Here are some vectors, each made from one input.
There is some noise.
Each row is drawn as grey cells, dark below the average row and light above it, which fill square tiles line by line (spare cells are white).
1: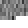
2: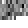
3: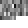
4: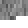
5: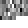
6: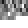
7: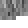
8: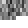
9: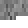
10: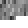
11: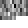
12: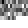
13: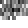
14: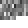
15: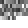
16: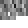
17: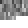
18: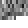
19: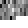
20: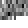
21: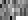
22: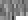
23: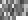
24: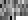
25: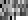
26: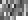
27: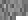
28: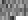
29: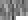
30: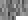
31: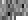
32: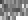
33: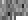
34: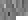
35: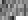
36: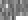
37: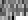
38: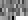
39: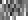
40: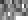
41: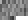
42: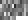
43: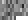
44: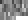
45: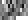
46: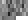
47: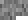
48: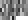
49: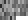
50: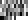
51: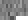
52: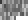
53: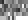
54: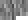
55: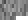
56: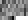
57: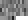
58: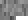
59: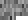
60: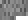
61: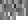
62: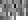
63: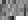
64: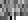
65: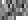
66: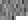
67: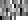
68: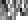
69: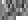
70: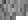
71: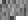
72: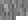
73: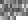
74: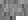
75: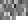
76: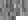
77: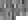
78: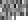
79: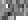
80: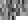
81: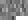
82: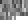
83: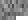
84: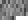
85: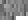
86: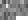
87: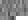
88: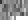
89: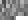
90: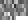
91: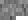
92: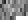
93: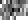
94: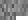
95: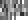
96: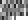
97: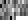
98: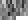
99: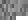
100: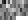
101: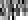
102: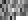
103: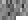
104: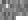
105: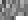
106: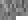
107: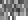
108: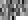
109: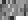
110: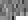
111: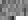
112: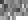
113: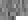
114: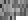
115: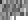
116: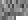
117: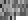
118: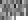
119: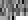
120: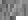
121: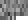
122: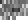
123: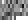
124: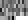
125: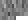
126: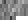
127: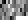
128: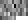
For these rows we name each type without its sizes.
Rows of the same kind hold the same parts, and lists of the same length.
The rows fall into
3 kinds.
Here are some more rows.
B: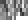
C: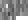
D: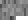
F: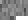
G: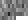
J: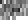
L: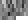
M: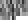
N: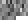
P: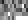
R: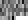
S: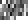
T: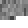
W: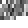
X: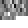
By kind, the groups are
B, J, P, S, W, X
C
D, F, G, L, M, N, R, T

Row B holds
a point on a line.
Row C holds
a true/false value.
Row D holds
a point on a circle and a true/false value.
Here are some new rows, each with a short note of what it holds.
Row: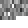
a point on a line
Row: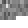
a true/false value
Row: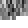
a point on a circle and a true/false value
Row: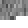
a point on a circle and a true/false value
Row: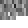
a point on a line
